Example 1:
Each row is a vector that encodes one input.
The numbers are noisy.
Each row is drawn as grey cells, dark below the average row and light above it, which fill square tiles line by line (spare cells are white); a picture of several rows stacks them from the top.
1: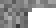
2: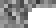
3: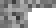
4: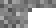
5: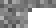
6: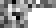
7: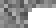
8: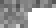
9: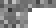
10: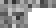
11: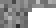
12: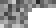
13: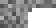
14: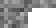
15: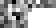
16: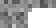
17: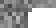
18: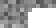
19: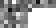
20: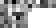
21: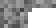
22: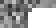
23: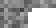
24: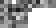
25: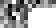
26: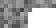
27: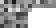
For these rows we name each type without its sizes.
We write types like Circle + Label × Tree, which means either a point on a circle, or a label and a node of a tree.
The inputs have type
Circle.
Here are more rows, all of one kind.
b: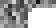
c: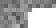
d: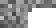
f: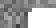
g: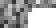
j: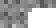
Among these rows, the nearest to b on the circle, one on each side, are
f and j.
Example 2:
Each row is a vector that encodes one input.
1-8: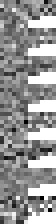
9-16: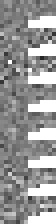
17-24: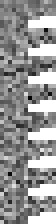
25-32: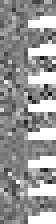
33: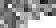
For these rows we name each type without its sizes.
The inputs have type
Circle + Unit.
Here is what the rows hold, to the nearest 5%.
About 80% of them hold a point on a circle. The rest hold a fixed value.
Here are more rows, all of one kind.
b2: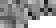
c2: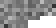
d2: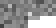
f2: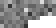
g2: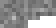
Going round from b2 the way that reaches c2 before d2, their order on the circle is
b2, g2, c2, d2, f2.
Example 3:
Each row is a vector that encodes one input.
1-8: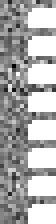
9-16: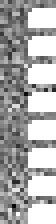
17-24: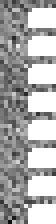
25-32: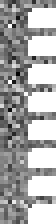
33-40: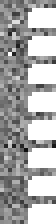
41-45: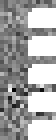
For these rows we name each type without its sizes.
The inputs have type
Line.
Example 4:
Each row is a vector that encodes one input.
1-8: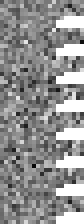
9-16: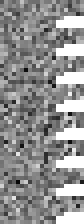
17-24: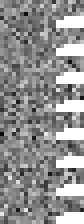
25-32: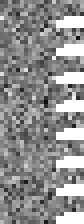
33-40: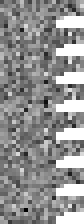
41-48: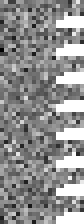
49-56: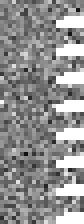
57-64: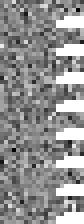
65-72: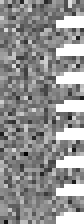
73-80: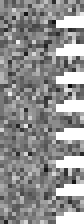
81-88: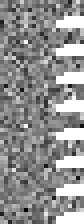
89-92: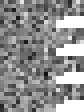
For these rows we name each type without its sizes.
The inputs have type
Line.
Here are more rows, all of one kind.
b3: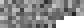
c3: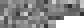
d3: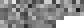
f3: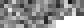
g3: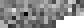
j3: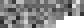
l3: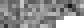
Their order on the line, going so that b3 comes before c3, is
f3, d3, g3, b3, c3, l3, j3.
